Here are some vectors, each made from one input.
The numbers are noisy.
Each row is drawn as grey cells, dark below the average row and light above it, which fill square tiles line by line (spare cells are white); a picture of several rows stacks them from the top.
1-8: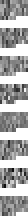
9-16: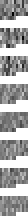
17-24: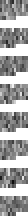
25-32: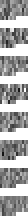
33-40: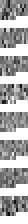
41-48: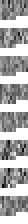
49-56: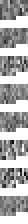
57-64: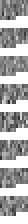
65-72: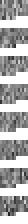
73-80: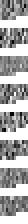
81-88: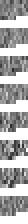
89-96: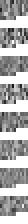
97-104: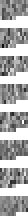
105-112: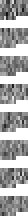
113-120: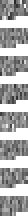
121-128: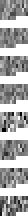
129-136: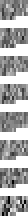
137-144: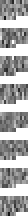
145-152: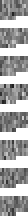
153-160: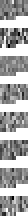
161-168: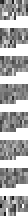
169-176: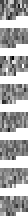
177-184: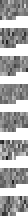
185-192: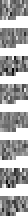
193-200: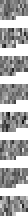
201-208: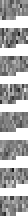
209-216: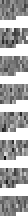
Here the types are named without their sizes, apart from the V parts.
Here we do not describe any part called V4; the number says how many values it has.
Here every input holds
either a true/false value and a value of V4, or a list of points on a line.
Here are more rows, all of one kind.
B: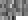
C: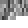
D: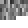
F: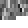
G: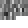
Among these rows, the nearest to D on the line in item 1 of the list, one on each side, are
C and F.
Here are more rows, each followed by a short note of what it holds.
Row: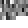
a true/false value and a value of V4
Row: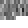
a list of two items
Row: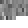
a list of two items
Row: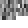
a list of two items
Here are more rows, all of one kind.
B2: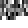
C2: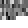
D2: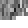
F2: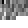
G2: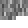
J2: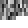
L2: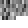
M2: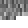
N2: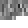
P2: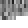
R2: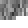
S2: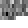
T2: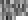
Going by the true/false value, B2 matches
C2, F2 and S2.
